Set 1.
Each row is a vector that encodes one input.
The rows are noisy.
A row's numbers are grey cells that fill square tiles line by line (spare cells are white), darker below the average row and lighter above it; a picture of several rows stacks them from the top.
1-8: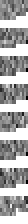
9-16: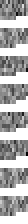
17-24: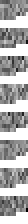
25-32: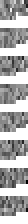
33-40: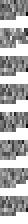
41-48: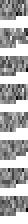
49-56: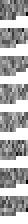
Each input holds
either a point on a 4-point line, or a point on a 6-point line.
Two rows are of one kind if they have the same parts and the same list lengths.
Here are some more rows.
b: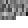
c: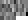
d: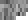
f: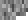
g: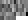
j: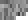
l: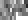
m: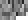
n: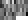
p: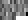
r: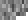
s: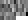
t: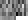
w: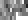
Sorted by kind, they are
b, c, g, n, p, s
d, f, j, l, m, r, t, w

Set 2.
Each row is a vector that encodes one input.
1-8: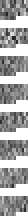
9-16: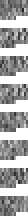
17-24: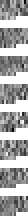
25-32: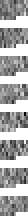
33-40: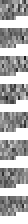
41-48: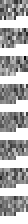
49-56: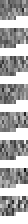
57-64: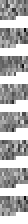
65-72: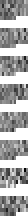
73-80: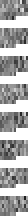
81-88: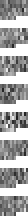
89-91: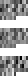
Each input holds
a point on a 5-point circle and a true/false value.
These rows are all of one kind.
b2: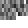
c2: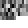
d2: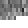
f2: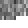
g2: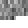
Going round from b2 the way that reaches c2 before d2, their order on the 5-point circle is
b2, g2, f2, c2, d2.
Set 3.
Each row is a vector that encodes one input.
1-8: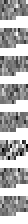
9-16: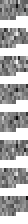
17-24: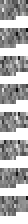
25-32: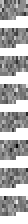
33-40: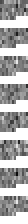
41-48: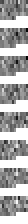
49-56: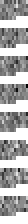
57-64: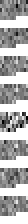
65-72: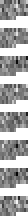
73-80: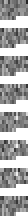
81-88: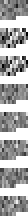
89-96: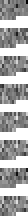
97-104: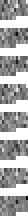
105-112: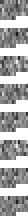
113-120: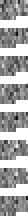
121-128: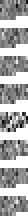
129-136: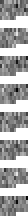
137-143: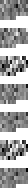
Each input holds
a list of up to two points on a 6-point line.
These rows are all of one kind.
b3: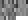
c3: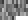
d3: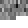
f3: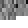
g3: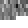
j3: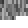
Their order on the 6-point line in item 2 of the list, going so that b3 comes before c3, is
g3, d3, f3, b3, j3, c3.
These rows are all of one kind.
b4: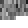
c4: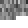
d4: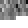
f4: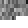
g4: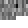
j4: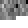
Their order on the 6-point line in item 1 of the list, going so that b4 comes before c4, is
b4, c4, d4, j4, f4, g4.
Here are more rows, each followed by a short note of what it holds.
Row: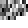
the empty list
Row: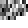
the empty list
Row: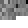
a list of two items
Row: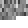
a list of one item
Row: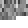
a list of one item
